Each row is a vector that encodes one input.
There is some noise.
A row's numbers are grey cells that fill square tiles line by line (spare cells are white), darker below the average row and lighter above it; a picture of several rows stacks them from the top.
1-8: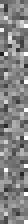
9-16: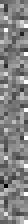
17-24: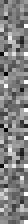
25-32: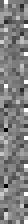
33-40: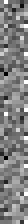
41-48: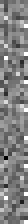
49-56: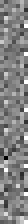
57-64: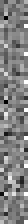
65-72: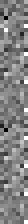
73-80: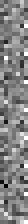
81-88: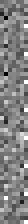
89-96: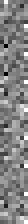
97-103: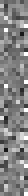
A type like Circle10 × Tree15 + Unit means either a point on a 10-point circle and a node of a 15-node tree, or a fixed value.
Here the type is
Tree17 + Unit.
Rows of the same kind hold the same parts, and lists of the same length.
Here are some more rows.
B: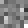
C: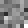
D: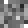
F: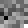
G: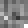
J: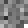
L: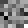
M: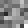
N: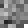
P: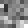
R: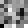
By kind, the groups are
B, C, D, F, G, J, L, M, N, P
R

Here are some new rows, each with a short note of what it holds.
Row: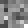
a node of a 17-node tree
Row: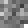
a node of a 17-node tree
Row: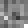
a node of a 17-node tree
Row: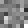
a node of a 17-node tree
